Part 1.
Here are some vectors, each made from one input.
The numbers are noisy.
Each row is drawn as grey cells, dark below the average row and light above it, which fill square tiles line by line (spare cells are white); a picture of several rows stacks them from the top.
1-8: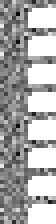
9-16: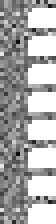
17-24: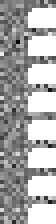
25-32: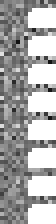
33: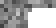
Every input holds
a point on a 4-point line.
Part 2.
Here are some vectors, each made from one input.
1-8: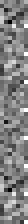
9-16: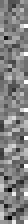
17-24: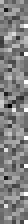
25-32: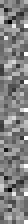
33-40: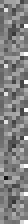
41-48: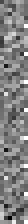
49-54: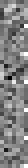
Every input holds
a point on a 6-point line.
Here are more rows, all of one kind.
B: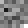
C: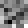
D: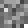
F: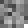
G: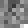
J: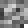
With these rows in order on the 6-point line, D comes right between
F and J.
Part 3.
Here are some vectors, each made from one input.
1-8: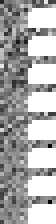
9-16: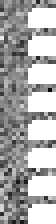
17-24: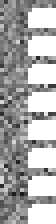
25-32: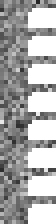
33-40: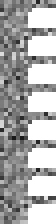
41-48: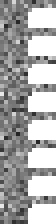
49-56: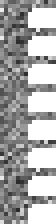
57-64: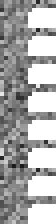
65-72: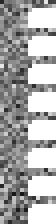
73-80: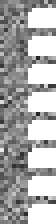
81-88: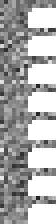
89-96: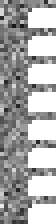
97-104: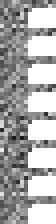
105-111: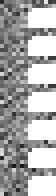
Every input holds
a point on each of two 4-point lines.
